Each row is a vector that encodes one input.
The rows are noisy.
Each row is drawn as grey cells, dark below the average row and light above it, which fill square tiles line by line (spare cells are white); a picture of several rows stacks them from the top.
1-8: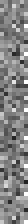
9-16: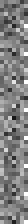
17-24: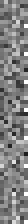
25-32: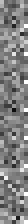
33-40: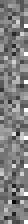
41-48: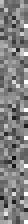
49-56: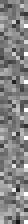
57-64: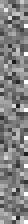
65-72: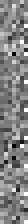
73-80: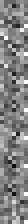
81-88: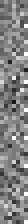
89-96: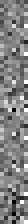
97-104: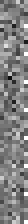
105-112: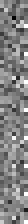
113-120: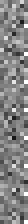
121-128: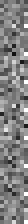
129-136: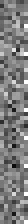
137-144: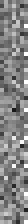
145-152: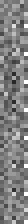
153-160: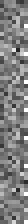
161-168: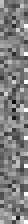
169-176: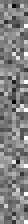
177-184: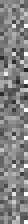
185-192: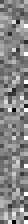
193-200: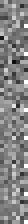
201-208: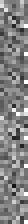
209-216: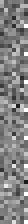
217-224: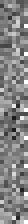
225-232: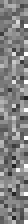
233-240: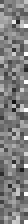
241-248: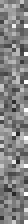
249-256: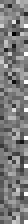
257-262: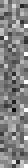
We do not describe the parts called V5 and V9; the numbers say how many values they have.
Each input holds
either a true/false value, a value of V5 and a value of V9, or a list of up to two points on a 6-point line.
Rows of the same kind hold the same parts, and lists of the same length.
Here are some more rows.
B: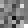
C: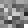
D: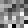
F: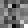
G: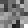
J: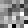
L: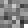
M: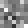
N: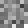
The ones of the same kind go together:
B, C, F, M
D, J
G
L, N

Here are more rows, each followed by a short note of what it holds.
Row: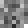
a list of two items
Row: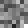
a list of one item
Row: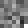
a true/false value, a value of V5 and a value of V9
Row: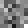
a list of two items
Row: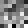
the empty list
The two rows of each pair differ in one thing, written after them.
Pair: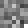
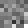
the true/false value
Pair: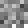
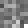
the true/false value
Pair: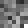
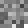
the true/false value
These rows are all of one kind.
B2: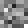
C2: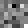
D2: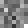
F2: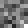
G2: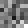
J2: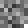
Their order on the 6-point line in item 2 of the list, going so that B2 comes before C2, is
F2, J2, G2, B2, D2, C2.
